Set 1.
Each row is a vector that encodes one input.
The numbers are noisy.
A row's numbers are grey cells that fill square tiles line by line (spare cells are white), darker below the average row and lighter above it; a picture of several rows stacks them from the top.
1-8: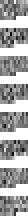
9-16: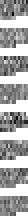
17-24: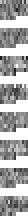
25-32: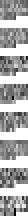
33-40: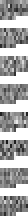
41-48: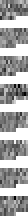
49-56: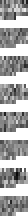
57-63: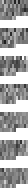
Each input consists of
either a point on a 6-point circle, or a point on a 9-point circle.
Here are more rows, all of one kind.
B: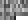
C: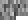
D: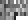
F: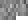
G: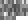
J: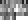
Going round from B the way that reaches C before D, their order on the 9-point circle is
B, C, D, G, J, F.
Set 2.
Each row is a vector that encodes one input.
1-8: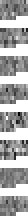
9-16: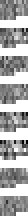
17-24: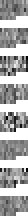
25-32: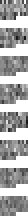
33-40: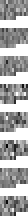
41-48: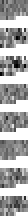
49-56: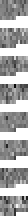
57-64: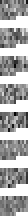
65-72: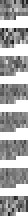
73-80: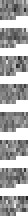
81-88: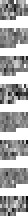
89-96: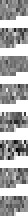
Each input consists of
a list of up to two points on a 6-point circle.
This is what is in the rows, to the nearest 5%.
All of them are lists of up to two points on a 6-point circle: about 10% are empty, 25% hold one and 65% two.
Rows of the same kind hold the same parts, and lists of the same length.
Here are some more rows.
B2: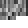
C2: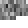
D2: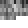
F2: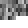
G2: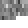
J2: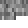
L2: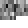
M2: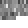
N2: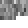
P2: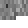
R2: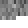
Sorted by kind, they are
B2, F2
C2, D2, J2, L2, P2, R2
G2, M2, N2

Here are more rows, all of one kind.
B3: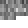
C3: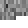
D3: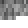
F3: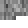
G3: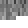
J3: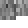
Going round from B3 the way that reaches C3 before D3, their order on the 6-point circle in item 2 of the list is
B3, G3, J3, F3, C3, D3.
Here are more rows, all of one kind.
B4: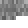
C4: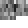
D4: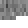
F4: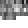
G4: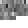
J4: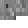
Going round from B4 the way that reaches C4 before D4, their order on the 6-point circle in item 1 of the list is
B4, C4, D4, J4, G4, F4.
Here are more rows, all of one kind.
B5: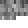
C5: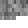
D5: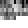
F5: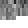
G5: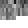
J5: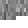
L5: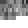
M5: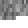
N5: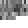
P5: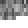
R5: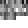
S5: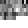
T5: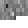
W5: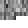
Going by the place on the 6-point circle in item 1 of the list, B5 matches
D5, F5, G5 and W5.
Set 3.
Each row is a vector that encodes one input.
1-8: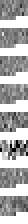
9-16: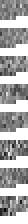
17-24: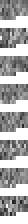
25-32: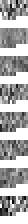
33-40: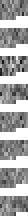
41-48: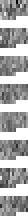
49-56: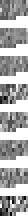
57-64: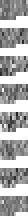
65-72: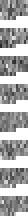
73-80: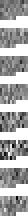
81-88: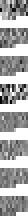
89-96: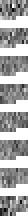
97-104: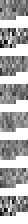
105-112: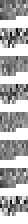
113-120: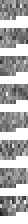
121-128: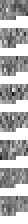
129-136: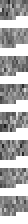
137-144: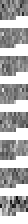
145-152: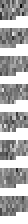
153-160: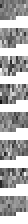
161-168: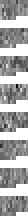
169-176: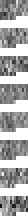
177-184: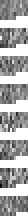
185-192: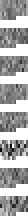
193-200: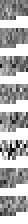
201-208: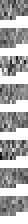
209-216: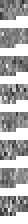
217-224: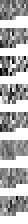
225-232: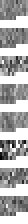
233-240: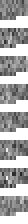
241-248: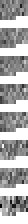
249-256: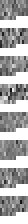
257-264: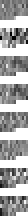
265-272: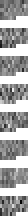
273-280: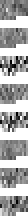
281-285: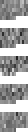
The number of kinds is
2.
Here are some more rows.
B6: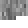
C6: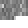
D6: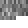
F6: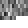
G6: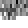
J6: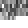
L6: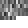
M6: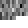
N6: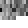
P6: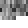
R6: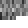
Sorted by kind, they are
B6, C6, G6, J6, M6, R6
D6, F6, L6, N6, P6

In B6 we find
a node of a 19-node tree.
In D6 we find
a point on a 5-point line.
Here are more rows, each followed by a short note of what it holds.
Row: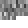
a node of a 19-node tree
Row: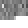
a node of a 19-node tree
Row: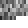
a node of a 19-node tree
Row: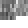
a node of a 19-node tree
